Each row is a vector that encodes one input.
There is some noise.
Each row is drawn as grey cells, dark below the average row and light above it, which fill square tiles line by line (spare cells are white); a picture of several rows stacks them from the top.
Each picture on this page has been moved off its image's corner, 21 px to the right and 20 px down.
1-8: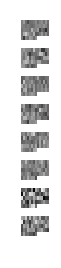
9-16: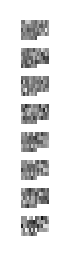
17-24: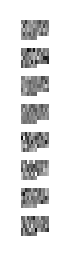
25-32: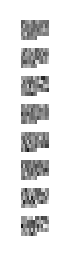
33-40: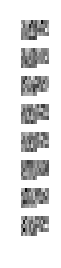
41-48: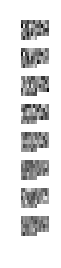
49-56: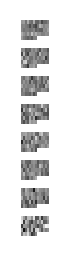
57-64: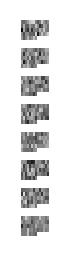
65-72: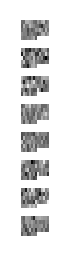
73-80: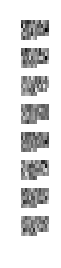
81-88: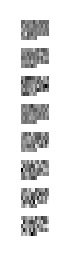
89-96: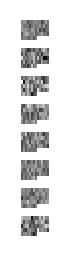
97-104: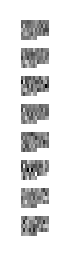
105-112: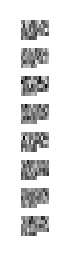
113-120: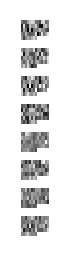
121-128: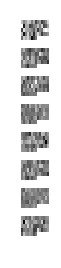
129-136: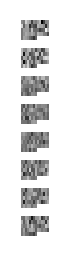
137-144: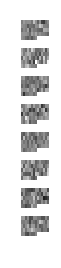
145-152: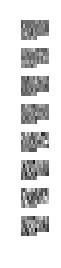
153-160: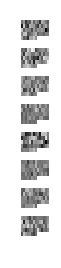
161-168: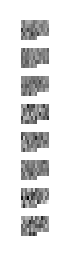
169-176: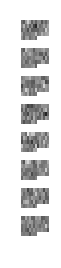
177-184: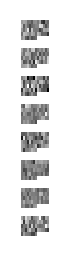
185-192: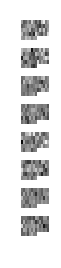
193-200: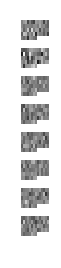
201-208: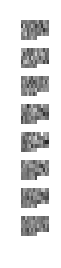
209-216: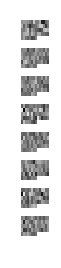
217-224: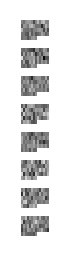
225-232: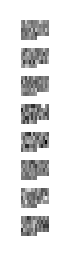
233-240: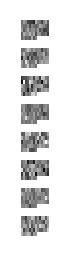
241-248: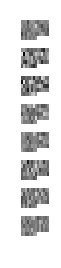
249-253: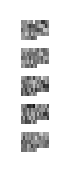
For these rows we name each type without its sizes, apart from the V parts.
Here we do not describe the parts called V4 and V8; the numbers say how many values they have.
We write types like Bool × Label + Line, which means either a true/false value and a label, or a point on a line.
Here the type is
Bool × V4 × V8 + List(Line).
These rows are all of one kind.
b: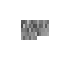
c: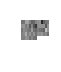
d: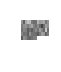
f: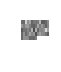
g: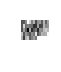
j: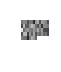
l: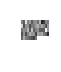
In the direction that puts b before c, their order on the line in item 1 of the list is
b, g, c, j, l, f, d.
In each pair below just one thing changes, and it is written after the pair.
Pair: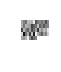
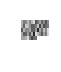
the true/false value
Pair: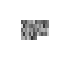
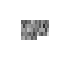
the true/false value
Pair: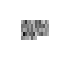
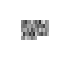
the value of V8
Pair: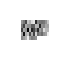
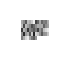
the value of V4
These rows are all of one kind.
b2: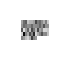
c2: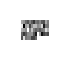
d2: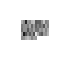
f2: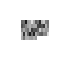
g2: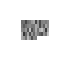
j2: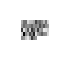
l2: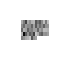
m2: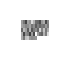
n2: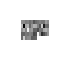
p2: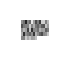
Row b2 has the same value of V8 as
c2, j2 and n2.
